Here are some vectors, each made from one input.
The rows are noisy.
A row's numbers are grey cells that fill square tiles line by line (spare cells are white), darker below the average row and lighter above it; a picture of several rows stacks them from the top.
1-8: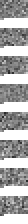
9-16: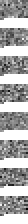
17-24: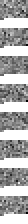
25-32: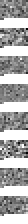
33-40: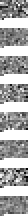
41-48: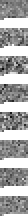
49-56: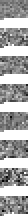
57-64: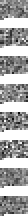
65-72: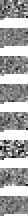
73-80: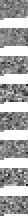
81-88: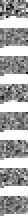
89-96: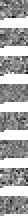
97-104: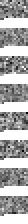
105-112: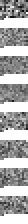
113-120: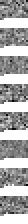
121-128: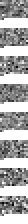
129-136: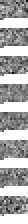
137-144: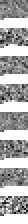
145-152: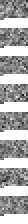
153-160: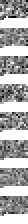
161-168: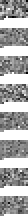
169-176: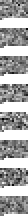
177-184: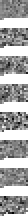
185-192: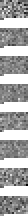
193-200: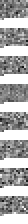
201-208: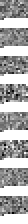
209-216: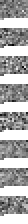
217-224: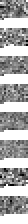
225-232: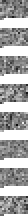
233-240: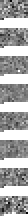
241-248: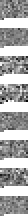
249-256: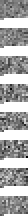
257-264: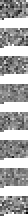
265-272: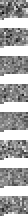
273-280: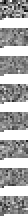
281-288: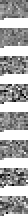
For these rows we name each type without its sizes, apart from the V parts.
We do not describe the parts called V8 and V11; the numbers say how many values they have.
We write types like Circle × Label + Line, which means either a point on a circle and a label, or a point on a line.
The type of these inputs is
(Bool × Circle + Unit) × Label × V8 + V11.
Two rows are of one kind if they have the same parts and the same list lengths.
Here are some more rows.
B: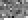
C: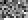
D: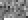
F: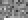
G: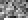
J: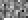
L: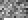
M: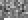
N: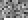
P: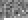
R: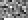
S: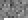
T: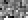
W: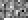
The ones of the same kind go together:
B, G, L, N, P
C, F, S, T
D, J, M, R, W

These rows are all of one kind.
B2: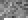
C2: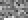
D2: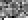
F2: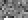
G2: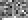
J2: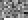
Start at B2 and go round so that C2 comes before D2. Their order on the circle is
B2, C2, J2, G2, D2, F2.
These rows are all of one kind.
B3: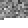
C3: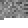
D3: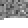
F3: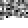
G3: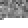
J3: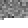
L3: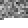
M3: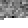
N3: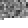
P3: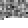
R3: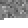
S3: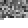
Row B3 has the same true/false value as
F3, R3 and S3.
